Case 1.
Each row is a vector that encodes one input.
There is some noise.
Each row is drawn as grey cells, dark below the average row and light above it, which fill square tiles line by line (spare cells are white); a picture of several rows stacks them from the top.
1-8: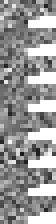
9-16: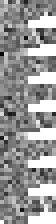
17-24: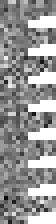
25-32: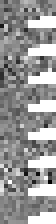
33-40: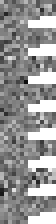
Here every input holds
a point on a 7-point line.
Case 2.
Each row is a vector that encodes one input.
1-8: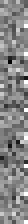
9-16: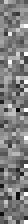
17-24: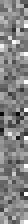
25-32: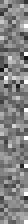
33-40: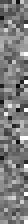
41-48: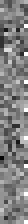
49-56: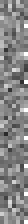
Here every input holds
a point on a 9-point line.
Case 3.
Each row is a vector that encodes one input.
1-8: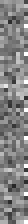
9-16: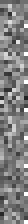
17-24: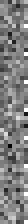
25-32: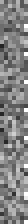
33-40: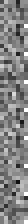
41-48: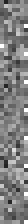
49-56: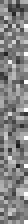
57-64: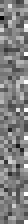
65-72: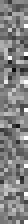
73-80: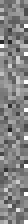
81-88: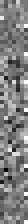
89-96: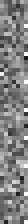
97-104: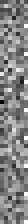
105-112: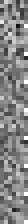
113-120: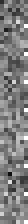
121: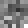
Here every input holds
a point on a 17-point line.
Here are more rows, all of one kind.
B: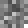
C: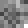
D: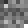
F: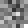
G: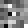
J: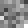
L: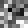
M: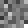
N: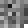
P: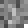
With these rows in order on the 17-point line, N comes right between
L and M.
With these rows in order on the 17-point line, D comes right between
G and M.
